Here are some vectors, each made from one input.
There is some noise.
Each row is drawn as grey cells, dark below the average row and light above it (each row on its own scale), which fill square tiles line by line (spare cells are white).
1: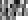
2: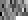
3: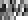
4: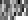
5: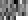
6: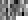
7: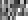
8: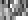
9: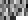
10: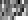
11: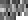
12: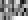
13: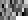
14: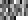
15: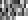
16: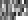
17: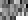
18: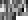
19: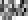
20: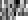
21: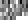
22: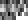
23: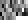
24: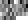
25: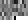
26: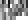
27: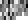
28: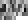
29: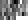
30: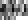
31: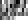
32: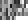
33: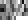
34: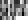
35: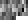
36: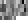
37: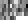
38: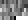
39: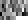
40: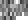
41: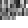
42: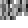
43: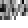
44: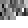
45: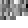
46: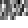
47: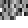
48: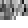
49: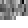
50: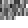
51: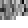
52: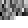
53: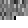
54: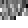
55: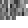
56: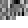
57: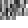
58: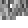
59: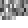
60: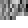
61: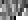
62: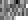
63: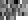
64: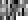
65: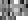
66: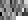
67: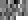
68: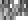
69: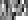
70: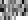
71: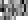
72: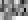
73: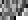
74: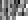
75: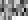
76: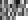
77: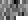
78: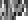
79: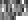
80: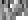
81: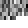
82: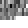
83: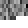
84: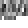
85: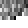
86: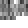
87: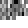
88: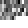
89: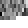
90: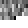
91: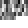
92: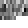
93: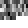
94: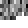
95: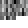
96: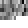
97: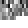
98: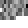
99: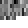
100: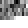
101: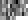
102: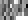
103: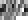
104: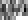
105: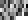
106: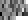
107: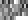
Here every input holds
a true/false value, together with either a point on a 6-point line, or a point on a 7-point line.
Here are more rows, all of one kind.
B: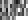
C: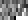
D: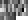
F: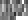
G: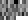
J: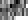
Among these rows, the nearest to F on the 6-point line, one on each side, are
B and D.
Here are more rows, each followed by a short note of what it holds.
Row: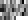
a point on a 7-point line and a true/false value
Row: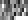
a point on a 6-point line and a true/false value
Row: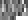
a point on a 6-point line and a true/false value
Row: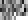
a point on a 7-point line and a true/false value
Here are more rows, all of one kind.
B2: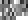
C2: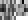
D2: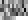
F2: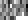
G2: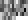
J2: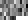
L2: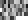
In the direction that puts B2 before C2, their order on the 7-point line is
D2, G2, B2, C2, F2, J2, L2.
